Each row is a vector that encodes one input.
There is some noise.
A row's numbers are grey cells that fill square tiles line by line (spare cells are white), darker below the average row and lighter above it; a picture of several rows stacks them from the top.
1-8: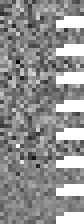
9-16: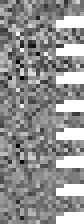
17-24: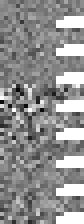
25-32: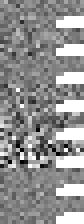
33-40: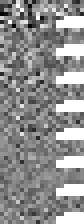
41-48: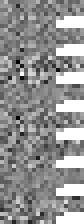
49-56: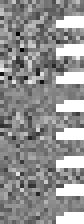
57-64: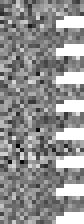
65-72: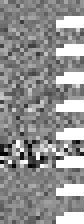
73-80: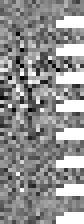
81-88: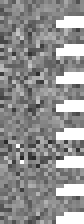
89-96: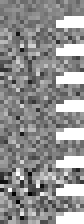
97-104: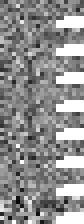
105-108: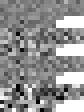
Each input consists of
either one of 5 labels, a point on a 3-point line and a point on a 4-point line, or a point on each of three 5-point lines.
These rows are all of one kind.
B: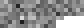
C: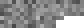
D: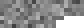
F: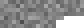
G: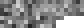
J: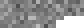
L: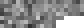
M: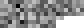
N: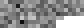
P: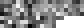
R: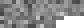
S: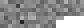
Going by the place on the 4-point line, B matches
J, M and N.
